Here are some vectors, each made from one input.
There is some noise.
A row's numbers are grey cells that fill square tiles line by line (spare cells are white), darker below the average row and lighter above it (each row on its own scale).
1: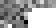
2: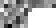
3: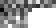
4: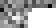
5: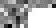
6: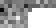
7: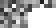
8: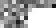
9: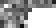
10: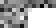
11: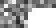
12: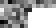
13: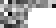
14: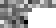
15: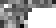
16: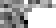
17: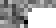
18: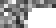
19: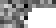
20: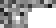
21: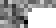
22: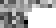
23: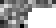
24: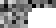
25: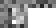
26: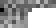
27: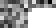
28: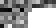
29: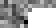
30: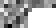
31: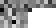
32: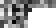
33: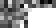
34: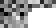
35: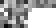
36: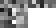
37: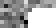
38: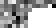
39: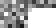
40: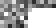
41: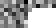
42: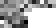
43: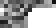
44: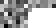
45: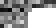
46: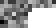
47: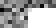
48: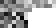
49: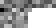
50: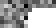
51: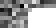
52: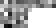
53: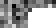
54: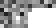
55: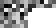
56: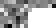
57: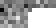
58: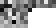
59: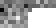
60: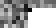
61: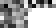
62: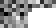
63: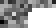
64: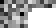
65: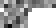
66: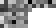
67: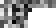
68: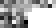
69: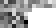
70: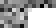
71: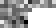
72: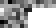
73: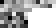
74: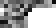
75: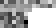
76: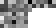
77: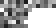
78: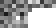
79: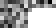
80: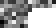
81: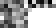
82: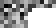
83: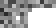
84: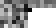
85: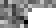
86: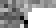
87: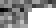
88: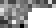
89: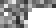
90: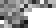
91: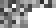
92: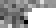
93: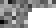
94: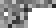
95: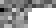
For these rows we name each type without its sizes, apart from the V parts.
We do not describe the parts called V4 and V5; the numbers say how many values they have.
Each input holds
a true/false value and a value of V5, together with either a point on a circle, or a value of V4.
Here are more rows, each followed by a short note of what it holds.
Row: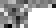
a true/false value, a value of V4 and a value of V5
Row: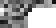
a true/false value, a value of V4 and a value of V5
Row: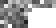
a point on a circle, a true/false value and a value of V5
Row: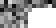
a true/false value, a value of V4 and a value of V5
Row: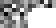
a true/false value, a value of V4 and a value of V5
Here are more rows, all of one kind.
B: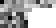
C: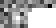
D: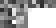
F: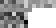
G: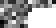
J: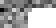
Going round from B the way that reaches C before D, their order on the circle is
B, C, D, J, F, G.
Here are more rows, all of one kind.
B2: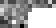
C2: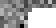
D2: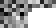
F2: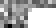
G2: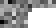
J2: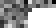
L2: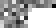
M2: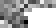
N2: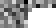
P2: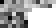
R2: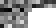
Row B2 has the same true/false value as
D2, F2, G2 and P2.
